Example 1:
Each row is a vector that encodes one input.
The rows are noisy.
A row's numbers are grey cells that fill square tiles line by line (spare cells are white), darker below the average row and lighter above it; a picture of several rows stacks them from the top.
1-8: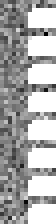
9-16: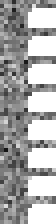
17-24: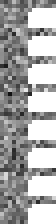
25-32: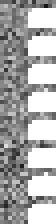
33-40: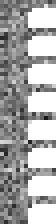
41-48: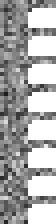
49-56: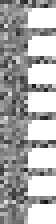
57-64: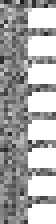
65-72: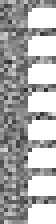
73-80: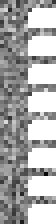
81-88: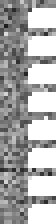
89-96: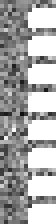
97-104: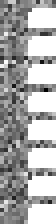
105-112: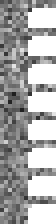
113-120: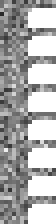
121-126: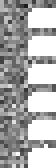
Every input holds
a point on an 18-point circle.
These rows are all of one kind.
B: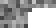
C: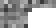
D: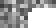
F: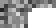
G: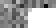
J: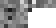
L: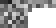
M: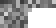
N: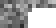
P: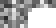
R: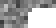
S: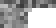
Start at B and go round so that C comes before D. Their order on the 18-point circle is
B, C, J, L, N, M, G, S, R, P, D, F.
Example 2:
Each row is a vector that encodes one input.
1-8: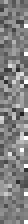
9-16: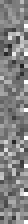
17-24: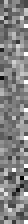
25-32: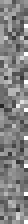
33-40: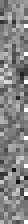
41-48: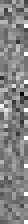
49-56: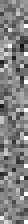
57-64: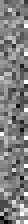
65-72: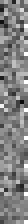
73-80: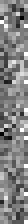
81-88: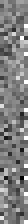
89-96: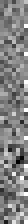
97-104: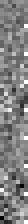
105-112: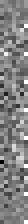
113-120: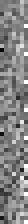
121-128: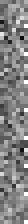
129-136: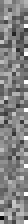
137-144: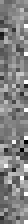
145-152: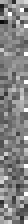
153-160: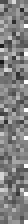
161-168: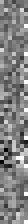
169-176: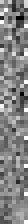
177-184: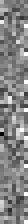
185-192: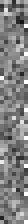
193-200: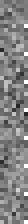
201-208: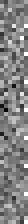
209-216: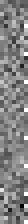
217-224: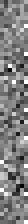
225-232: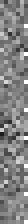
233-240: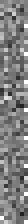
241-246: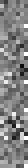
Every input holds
a node of a 12-node tree.
